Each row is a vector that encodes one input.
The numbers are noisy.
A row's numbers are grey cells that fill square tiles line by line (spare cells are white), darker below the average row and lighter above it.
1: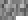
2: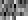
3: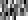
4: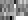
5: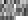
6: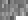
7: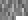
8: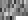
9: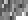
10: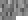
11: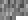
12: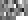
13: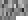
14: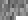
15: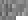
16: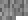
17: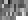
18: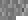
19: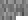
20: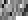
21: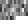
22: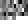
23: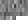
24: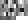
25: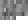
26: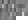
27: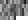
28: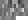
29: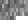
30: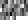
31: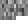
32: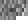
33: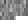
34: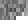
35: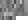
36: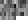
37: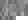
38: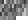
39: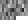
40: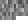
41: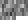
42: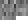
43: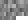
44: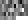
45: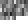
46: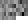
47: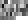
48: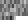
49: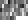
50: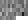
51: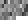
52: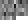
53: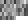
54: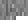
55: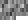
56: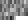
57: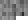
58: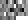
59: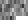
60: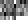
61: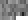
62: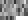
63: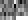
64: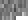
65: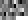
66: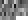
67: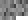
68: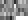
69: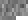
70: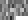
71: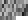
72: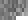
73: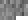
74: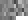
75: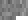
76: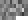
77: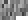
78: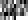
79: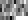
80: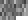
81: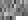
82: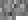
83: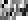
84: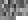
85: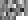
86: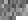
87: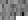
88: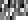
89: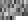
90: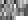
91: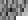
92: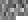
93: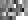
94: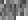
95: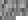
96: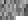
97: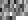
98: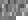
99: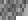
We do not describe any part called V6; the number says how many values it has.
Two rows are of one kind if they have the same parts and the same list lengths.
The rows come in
3 kinds.
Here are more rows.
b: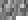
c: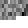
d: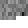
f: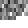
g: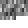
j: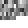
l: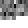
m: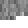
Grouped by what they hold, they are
b, g, l, m
c, d
f, j

